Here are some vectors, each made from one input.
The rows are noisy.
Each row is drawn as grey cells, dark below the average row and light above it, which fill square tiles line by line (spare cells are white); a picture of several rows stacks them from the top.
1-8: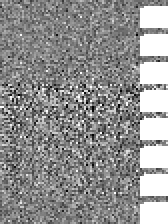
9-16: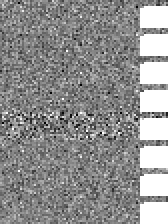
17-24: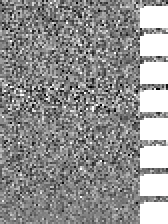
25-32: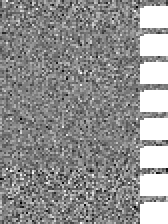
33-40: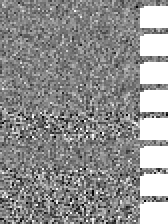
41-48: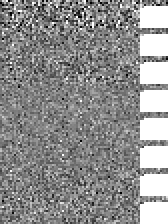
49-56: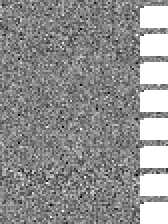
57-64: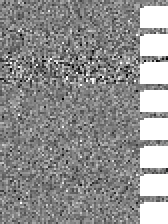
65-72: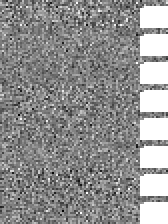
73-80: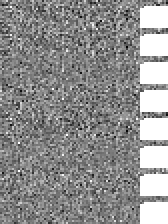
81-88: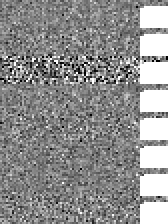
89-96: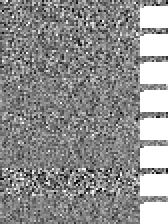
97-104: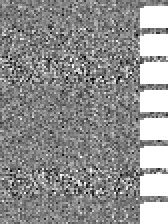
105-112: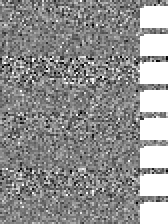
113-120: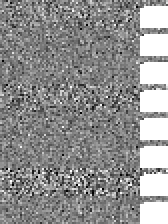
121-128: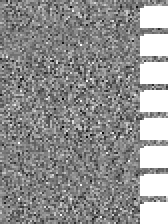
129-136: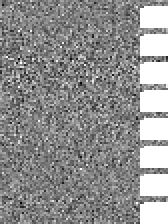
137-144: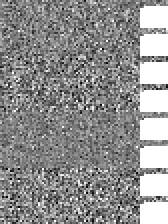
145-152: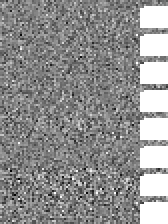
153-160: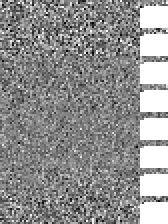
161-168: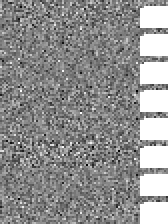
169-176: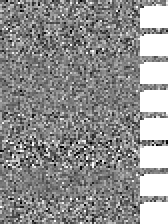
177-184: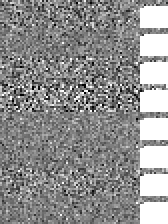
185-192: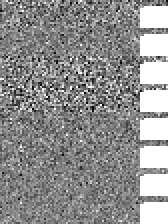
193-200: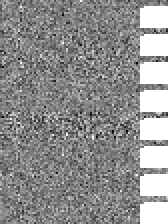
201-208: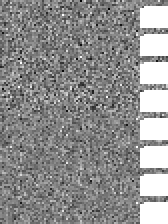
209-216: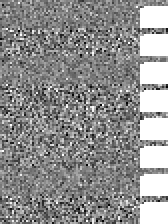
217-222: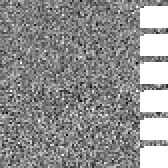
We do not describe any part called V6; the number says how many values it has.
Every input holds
one of 4 labels, a point on a 5-point line and three true/false values, together with either a point on a 5-point line, or a value of V6.
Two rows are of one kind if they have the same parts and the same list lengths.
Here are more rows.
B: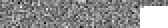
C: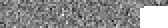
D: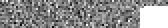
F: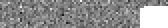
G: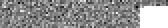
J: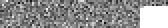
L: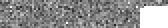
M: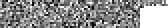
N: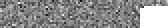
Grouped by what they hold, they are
B, F, G, J
C, D, L, M, N

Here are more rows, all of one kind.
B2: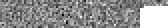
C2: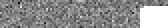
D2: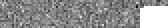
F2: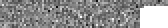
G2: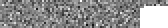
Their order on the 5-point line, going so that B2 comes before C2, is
F2, G2, B2, C2, D2.
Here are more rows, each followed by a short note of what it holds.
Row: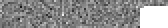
one of 4 labels, a point on each of two 5-point lines and three true/false values
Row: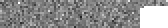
one of 4 labels, a point on each of two 5-point lines and three true/false values
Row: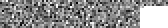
one of 4 labels, a point on each of two 5-point lines and three true/false values
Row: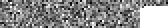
one of 4 labels, a point on each of two 5-point lines and three true/false values
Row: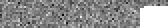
one of 4 labels, a point on a 5-point line, three true/false values and a value of V6
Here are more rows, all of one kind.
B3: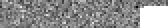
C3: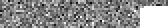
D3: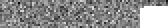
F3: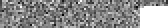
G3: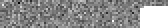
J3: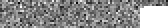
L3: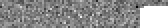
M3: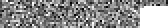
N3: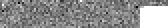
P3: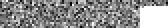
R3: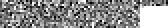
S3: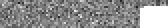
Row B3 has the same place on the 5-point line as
F3, G3, M3 and R3.
